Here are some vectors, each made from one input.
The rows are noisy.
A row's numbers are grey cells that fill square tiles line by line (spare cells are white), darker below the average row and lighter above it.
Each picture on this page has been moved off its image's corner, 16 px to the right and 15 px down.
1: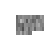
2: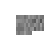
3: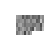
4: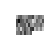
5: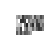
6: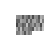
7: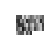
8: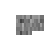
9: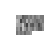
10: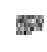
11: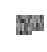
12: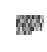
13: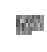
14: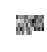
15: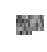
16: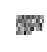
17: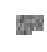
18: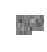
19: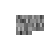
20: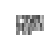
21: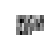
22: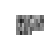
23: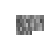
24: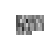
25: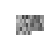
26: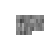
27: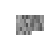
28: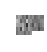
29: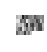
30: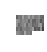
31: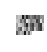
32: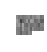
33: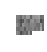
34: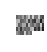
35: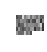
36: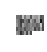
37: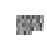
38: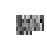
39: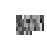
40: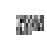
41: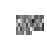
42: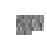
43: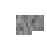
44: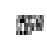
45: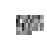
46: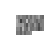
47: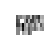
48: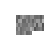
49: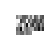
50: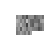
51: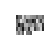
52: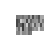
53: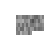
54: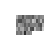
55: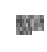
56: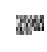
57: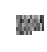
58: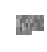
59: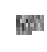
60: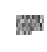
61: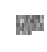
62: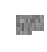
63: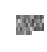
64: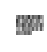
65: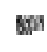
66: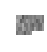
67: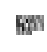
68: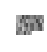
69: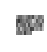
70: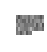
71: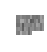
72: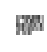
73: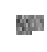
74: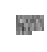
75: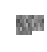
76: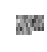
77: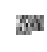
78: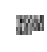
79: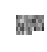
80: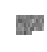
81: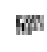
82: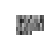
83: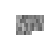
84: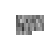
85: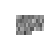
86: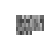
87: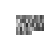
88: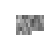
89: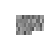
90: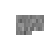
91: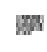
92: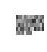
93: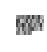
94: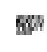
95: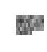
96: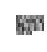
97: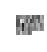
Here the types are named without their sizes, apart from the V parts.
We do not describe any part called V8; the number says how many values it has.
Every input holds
a point on each of two lines, a true/false value and a value of V8.
